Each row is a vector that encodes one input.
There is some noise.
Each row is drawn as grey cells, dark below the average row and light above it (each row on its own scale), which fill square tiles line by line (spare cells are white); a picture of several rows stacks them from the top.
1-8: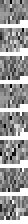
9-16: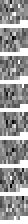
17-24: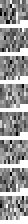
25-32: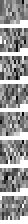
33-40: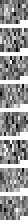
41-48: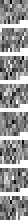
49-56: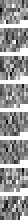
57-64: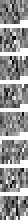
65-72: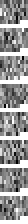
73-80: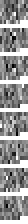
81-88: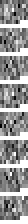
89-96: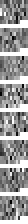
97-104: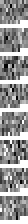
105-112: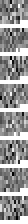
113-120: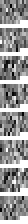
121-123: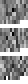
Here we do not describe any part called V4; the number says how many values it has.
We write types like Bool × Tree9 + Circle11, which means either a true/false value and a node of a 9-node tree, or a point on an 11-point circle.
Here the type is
List3(Bool × V4).
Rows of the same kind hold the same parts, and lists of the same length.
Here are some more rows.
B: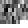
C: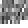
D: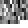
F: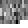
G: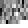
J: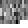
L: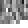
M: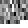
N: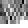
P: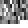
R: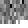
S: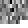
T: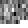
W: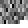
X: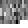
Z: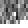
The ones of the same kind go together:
B, G, N, R, S, Z
C
D, F, J, M, P, T, X
L, W

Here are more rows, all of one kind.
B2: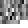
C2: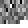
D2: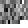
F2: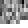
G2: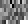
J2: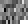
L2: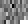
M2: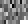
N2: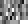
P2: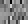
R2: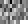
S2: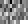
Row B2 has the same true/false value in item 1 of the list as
F2 and N2.
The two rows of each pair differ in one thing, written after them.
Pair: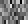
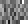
the value of V4 in item 1 of the list
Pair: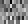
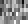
the true/false value in item 1 of the list
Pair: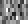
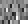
the value of V4 in item 1 of the list
